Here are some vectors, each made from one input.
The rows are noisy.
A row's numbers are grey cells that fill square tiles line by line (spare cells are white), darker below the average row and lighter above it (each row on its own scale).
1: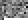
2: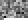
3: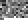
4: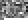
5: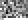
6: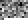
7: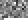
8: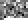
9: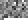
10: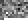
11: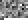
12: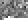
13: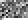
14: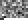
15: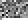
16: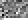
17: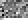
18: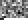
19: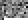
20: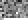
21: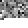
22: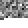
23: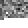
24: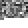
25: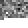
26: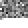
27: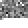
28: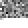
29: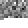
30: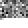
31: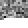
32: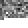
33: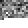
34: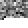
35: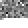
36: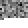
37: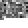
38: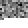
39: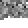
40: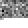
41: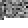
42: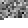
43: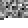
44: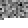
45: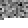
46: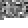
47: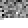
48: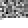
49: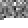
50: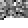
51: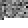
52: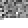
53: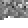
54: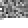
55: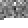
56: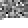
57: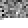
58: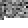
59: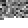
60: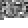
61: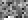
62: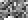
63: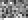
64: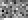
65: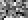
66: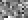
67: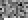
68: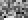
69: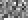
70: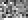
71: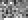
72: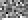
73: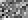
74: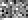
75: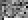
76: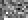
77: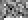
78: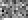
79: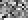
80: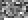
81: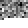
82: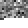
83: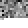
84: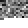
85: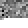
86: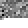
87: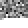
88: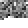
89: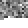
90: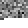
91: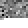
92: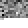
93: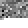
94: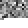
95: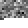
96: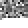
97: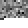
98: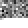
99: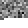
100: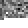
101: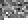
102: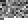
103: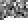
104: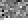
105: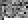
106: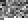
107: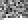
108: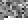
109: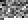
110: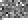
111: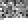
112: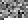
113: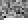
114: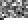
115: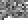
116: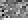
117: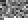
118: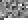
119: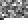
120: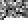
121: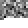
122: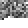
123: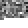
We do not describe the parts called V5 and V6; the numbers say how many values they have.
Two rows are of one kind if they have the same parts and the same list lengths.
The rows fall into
3 kinds.
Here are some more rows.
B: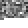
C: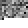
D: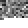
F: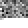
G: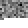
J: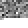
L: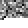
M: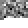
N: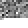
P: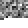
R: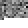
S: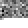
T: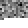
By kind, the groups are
B, C, D, G, R, T
F, J, N, S
L, M, P

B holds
a value of V5.
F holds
a point on a 4-point line and a true/false value.
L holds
a true/false value and a value of V6.
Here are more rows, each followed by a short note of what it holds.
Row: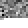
a point on a 4-point line and a true/false value
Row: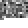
a value of V5
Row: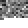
a value of V5
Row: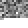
a point on a 4-point line and a true/false value
